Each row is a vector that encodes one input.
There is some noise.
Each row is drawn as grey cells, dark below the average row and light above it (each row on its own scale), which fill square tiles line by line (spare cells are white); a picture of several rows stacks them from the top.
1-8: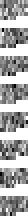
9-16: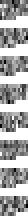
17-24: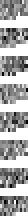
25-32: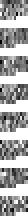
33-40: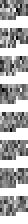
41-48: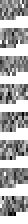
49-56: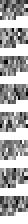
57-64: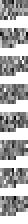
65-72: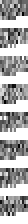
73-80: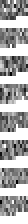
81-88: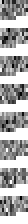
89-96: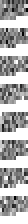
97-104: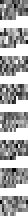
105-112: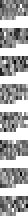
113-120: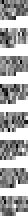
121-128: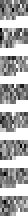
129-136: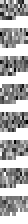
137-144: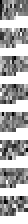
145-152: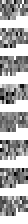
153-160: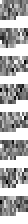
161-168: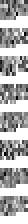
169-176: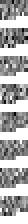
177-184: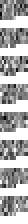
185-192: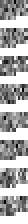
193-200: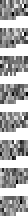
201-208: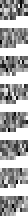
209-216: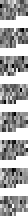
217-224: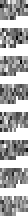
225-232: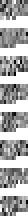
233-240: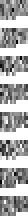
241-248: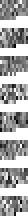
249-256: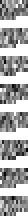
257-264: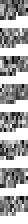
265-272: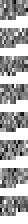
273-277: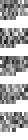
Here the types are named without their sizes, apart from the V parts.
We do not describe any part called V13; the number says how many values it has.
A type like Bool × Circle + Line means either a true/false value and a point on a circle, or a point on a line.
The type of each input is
(Bool × Bool × Bool × Bool × Bool + Unit) × V13 + Line × Line.
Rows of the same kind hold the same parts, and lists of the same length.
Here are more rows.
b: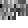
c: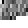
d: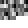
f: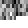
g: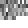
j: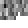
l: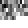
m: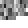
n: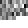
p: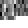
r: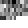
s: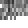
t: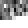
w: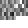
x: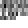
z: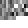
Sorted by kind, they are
b, c, f, g, j, l, m, x
d, p, r, s, t
n, w, z

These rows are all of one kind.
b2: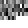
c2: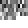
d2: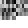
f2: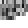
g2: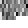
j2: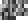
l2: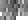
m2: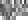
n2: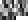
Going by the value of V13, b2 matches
d2, j2 and n2.
